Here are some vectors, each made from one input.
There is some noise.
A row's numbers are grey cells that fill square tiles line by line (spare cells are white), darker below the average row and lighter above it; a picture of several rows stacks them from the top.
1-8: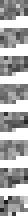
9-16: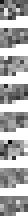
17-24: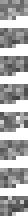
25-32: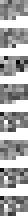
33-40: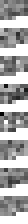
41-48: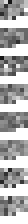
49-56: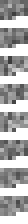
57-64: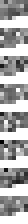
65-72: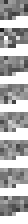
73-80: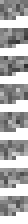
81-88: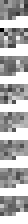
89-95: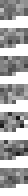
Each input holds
a point on a 4-point line.
